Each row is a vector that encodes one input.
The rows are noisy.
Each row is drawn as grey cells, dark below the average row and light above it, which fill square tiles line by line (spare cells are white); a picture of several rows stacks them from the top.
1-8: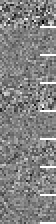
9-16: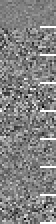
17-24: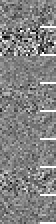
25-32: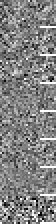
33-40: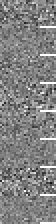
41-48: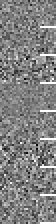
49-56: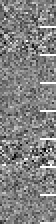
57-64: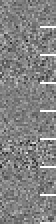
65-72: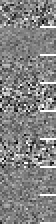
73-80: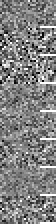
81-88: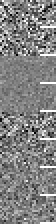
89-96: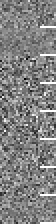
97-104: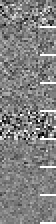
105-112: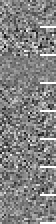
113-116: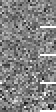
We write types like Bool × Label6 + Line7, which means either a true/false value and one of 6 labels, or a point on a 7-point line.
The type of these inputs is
List2(Bool × Line5).
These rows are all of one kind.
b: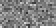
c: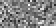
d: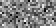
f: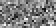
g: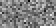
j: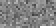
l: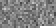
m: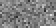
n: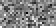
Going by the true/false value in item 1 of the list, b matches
g, m and n.
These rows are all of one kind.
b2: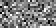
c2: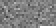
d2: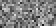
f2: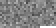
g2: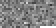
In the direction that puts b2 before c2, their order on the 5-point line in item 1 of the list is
f2, b2, g2, c2, d2.
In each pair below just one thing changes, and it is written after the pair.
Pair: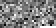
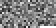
the place on the 5-point line in item 2 of the list
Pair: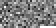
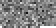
the true/false value in item 2 of the list
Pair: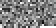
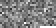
the true/false value in item 1 of the list
